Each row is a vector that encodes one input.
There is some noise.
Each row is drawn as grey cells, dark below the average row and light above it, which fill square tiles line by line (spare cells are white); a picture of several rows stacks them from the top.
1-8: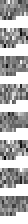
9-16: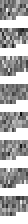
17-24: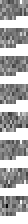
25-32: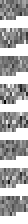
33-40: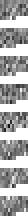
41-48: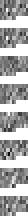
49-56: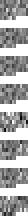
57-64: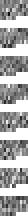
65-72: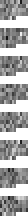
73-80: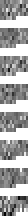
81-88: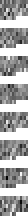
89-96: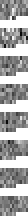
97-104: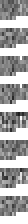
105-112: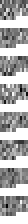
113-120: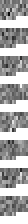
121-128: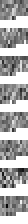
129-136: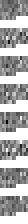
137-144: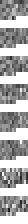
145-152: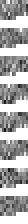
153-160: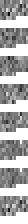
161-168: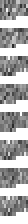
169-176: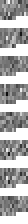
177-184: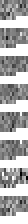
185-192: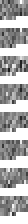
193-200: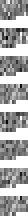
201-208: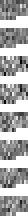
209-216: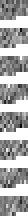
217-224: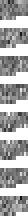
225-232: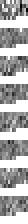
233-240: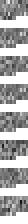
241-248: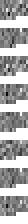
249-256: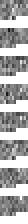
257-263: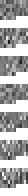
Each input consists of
a true/false value, together with either a point on a 10-point circle, or a fixed value.
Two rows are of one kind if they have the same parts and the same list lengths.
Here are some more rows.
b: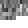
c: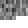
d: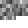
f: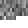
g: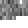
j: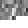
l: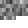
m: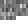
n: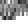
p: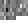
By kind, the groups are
b, c, d, f, g, j, l, m, p
n

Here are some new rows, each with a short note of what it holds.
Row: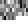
a true/false value
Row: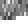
a true/false value
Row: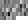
a point on a 10-point circle and a true/false value
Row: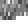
a true/false value
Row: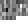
a point on a 10-point circle and a true/false value
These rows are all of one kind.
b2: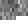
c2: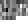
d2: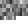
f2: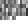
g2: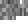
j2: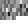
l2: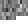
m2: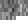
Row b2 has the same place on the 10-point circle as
f2 and m2.
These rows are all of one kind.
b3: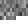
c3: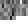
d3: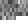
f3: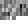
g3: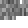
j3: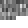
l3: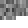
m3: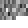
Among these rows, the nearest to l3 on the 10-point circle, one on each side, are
b3 and f3.
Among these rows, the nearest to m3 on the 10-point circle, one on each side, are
c3 and d3.
